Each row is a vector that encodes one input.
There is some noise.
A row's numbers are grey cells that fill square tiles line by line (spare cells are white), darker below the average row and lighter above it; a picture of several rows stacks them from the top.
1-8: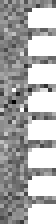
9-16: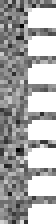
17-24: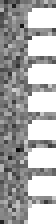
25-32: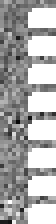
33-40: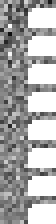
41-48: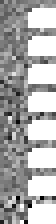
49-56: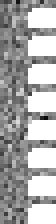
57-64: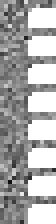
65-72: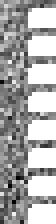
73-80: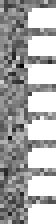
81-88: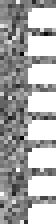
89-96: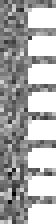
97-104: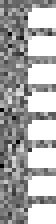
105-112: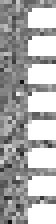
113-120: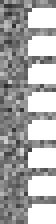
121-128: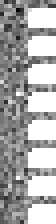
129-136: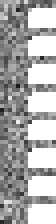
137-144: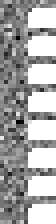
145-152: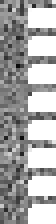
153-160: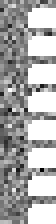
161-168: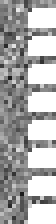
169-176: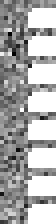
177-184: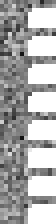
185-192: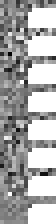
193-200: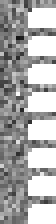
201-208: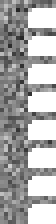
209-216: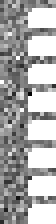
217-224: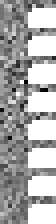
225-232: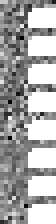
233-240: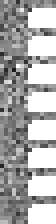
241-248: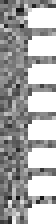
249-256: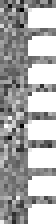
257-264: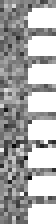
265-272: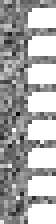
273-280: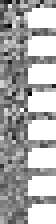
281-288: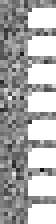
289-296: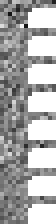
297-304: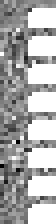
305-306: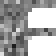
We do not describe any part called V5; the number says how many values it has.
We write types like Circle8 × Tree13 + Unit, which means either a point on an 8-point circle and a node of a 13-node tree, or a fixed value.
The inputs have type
Bool × List2(V5) + Line7 + Line8.
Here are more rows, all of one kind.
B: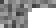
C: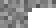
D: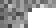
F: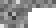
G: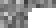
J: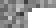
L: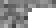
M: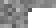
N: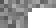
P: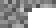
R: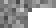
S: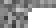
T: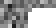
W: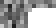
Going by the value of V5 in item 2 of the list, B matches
F, M, N and T.
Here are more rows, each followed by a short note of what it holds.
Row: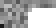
a point on an 8-point line
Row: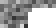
a true/false value, together with a list of two items
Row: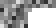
a true/false value, together with the empty list
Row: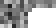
a true/false value, together with a list of two items
